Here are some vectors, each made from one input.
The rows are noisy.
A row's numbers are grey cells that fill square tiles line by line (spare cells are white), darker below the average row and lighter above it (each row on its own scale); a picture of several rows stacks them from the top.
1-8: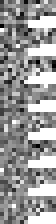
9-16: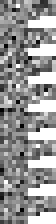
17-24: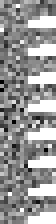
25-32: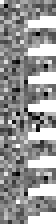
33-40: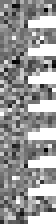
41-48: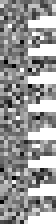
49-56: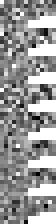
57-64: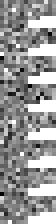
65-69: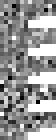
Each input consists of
a list of up to two points on a 7-point line.
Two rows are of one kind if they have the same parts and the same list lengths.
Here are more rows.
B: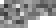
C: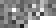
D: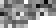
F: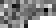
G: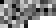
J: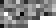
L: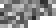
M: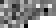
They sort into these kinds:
B, D, L
C, J
F, G, M

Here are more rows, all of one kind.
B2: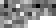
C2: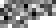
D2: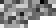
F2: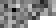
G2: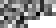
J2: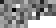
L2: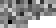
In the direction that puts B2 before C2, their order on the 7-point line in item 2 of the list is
B2, C2, J2, G2, L2, F2, D2.
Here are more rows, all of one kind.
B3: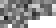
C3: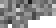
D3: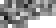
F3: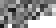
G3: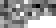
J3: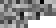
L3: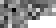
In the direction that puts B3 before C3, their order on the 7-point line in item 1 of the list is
F3, L3, G3, J3, D3, B3, C3.
